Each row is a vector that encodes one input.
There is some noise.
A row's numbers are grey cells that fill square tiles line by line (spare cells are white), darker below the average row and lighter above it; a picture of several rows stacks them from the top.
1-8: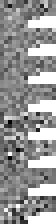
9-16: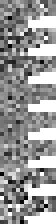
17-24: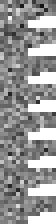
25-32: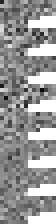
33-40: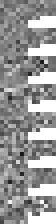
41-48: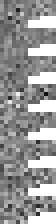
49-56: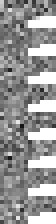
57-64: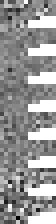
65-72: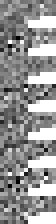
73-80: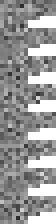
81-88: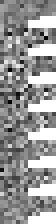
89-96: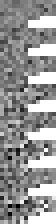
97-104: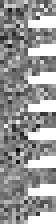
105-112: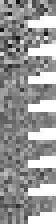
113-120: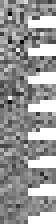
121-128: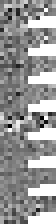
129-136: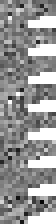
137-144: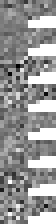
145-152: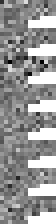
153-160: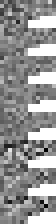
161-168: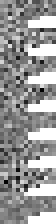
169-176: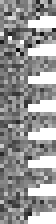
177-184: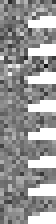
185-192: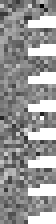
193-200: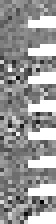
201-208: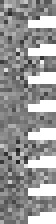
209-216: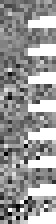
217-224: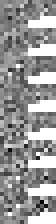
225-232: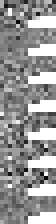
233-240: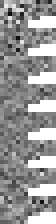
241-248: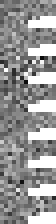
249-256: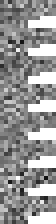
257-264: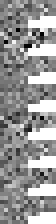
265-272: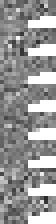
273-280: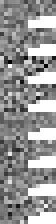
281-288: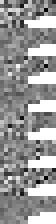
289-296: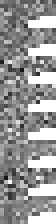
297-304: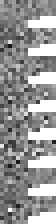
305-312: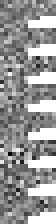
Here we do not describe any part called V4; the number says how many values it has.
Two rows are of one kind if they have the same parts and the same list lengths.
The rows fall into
4 kinds.
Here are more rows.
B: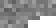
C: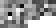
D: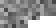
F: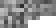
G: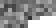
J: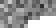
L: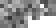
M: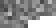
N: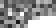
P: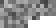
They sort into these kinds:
B, G, M
C
D, L, N
F, J, P

